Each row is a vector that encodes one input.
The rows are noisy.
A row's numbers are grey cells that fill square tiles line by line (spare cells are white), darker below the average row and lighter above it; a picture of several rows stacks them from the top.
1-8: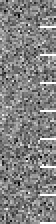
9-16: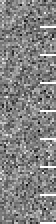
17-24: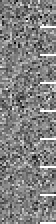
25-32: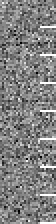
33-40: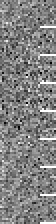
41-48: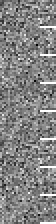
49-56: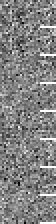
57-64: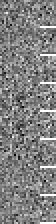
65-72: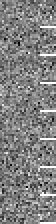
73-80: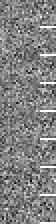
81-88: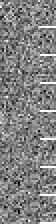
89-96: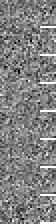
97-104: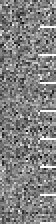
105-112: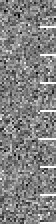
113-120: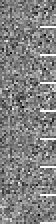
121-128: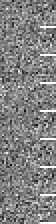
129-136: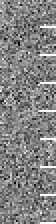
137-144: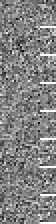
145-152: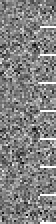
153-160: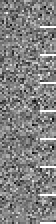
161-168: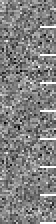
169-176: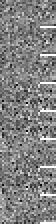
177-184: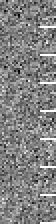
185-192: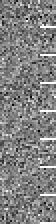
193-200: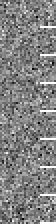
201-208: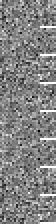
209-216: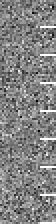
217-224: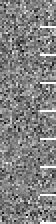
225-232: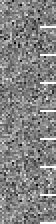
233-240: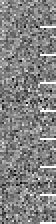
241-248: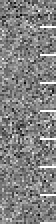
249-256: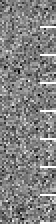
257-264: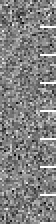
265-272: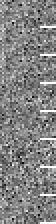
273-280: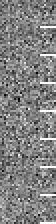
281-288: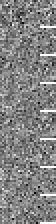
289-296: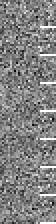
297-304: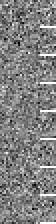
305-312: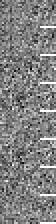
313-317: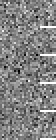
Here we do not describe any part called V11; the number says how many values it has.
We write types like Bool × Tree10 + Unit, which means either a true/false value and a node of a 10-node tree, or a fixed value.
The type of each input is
Bool × (Circle9 + V11) + Circle14.
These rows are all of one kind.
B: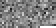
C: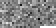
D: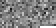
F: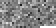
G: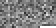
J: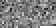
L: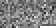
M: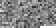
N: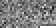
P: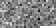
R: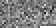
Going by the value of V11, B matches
C, D, F and J.
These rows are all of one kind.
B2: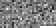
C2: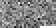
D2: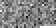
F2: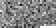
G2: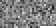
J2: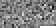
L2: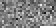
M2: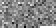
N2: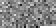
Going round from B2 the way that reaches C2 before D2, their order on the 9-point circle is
B2, J2, F2, C2, L2, D2, M2, N2, G2.
